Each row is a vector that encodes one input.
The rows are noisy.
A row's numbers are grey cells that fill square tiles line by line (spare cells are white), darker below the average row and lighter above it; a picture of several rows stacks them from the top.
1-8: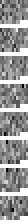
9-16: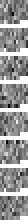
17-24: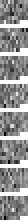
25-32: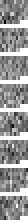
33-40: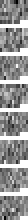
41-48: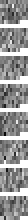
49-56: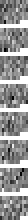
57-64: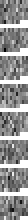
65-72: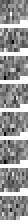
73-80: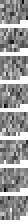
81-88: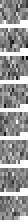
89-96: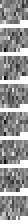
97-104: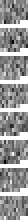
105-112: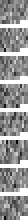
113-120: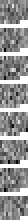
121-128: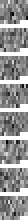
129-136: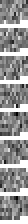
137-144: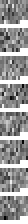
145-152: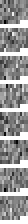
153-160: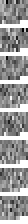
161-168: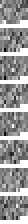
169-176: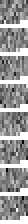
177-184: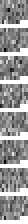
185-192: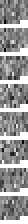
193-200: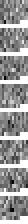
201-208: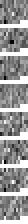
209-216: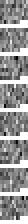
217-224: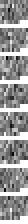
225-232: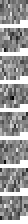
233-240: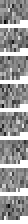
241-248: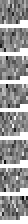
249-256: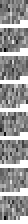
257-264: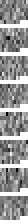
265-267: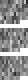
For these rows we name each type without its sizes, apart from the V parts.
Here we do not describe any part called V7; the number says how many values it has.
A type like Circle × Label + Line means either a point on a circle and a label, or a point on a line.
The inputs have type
Bool × Label + (Line + Tree) × V7.
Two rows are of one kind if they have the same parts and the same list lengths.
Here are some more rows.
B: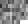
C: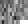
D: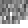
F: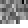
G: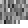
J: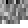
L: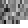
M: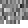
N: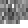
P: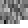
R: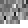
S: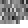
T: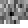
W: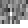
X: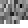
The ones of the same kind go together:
B, C, D, F, L, N, R, S, W
G, M, P, T, X
J

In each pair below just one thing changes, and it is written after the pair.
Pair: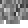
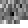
the value of V7
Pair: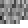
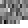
the value of V7
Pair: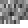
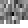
the place on the line
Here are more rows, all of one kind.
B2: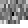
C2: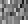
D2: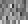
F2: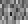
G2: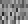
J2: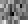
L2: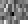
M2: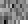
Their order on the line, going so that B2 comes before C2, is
B2, D2, M2, G2, C2, F2, J2, L2.
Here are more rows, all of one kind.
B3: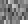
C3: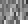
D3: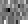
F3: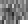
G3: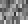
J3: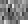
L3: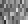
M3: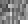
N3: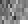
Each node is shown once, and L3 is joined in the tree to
J3.
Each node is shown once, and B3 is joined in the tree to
N3.
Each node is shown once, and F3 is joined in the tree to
G3.
